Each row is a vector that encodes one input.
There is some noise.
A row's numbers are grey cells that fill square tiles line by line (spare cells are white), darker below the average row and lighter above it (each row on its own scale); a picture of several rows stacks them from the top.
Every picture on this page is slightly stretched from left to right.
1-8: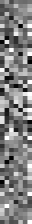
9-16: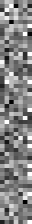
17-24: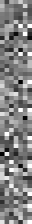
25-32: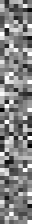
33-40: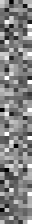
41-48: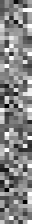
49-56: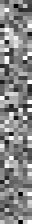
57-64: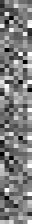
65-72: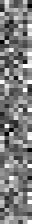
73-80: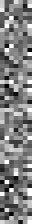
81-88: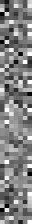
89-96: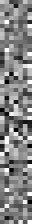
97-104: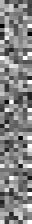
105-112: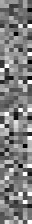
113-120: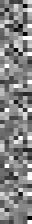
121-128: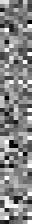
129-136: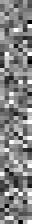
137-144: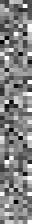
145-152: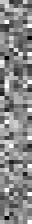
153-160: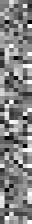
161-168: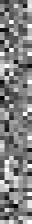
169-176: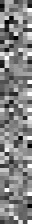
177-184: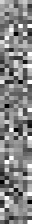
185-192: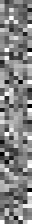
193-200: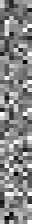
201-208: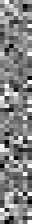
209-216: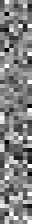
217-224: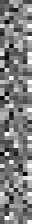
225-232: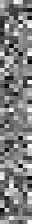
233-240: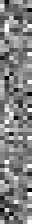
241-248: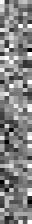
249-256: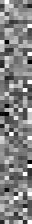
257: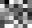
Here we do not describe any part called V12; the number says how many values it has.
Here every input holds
either a point on an 8-point circle, or a true/false value and a value of V12.
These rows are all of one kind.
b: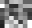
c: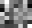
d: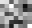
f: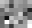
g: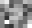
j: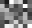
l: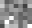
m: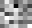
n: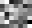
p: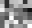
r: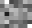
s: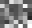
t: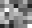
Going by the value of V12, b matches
j, l, m and s.
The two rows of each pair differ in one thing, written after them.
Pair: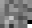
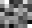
the true/false value
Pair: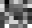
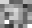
the value of V12
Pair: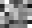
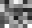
the value of V12
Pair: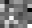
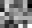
the true/false value
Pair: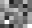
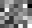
the value of V12
